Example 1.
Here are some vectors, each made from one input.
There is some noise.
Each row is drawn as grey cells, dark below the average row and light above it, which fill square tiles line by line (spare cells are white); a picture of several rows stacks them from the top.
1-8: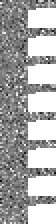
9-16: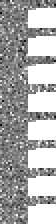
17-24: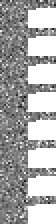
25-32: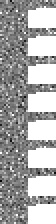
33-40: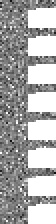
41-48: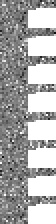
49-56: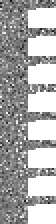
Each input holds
four true/false values.
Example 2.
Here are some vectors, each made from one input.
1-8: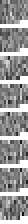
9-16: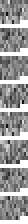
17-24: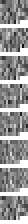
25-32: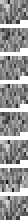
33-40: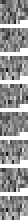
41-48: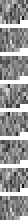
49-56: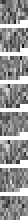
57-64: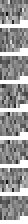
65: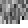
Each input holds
a node of a 9-node tree.
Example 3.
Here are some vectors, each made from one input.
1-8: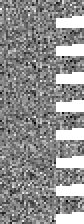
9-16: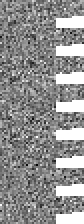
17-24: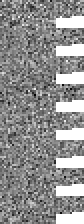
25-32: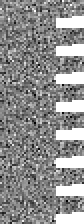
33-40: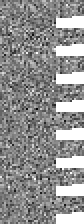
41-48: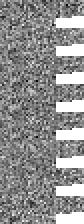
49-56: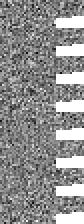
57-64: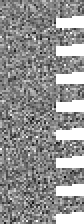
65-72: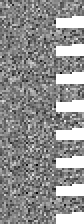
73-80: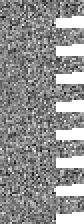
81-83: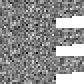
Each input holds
four true/false values.
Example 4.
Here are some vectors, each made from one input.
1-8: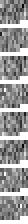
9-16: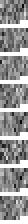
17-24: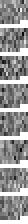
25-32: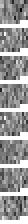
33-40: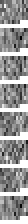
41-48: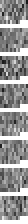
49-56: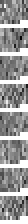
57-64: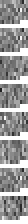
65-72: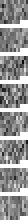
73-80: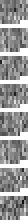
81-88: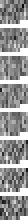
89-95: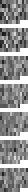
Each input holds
a node of a 14-node tree.
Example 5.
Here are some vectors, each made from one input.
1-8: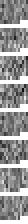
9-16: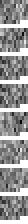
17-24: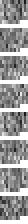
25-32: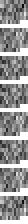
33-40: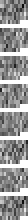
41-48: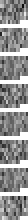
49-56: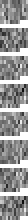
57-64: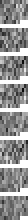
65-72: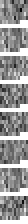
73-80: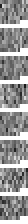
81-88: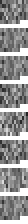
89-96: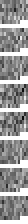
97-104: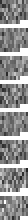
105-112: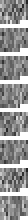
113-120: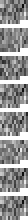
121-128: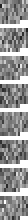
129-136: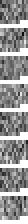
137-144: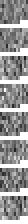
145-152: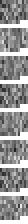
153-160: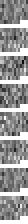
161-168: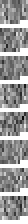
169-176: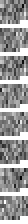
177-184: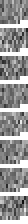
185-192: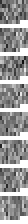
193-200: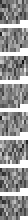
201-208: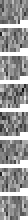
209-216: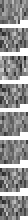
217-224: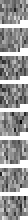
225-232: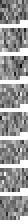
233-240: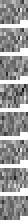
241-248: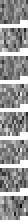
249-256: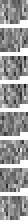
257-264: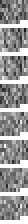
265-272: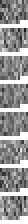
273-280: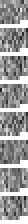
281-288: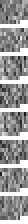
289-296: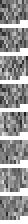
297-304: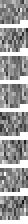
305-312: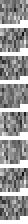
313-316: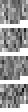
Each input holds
a node of a 14-node tree.
